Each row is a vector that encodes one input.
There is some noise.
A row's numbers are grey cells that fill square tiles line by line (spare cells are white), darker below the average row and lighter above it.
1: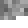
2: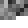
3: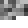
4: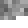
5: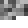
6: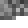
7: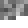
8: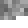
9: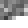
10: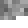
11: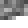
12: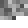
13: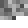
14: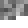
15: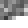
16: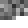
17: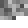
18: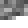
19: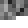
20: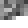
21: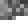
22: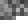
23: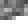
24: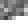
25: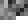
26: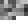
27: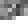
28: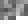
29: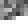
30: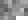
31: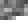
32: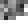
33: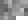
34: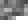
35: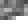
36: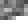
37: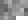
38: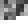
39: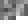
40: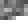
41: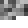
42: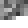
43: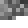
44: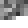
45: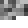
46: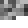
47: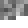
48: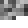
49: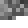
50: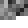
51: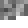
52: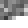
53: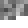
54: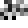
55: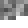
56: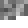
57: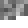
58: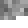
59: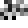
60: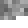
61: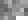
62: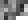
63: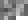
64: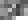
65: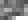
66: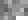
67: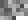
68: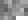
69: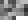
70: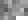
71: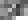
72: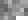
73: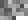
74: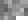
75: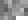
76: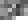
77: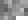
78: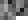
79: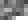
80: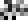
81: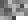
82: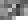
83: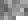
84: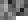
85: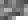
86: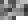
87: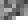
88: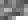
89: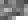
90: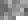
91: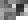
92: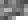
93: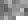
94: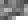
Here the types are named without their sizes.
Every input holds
a list of points on a line.
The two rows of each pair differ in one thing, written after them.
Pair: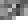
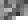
the place on the line in item 2 of the list
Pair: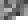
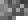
the place on the line in item 1 of the list
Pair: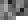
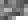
the place on the line in item 1 of the list
